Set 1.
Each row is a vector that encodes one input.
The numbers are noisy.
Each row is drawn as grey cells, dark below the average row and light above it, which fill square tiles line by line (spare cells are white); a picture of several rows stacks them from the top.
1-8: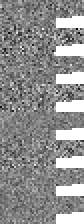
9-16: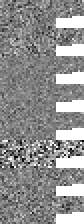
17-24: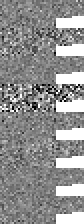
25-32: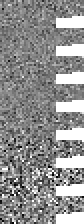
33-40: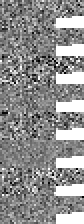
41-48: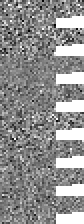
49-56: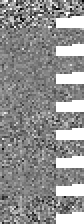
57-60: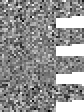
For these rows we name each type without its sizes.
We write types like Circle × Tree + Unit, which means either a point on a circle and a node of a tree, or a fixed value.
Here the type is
Bool × Bool × Bool + Tree.
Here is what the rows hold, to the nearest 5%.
About 35% of them hold a node of a tree. The rest hold three true/false values.
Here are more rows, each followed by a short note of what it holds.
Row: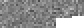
three true/false values
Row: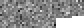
three true/false values
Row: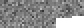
a node of a tree
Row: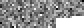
a node of a tree
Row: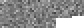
three true/false values
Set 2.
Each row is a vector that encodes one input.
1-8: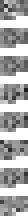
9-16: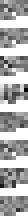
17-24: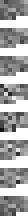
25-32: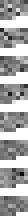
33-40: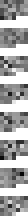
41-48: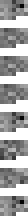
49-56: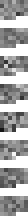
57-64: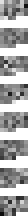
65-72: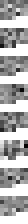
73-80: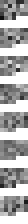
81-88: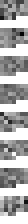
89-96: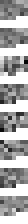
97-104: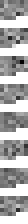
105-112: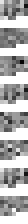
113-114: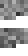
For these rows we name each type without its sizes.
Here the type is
Circle + Tree + Unit.
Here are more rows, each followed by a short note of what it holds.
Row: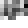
a node of a tree
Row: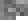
a node of a tree
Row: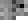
a fixed value
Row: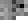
a fixed value
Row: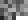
a node of a tree
